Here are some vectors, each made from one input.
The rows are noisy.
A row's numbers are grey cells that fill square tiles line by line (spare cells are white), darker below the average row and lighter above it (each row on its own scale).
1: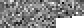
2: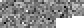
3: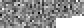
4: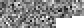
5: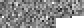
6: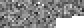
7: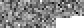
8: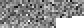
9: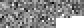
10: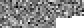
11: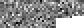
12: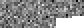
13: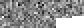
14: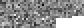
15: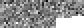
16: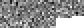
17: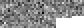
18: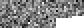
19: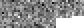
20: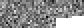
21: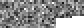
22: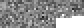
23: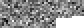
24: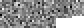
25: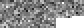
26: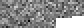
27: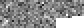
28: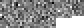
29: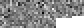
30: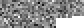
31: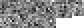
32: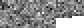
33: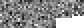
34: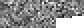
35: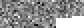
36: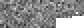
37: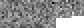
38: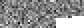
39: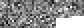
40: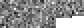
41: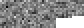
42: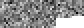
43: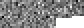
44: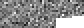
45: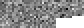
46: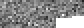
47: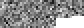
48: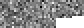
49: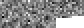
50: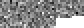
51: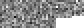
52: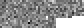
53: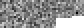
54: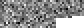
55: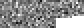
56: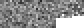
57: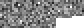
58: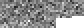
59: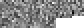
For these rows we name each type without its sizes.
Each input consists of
a label and four true/false values.
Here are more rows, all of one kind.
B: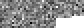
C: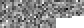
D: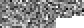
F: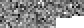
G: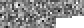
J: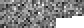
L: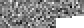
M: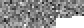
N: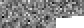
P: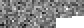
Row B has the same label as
D, J and P.
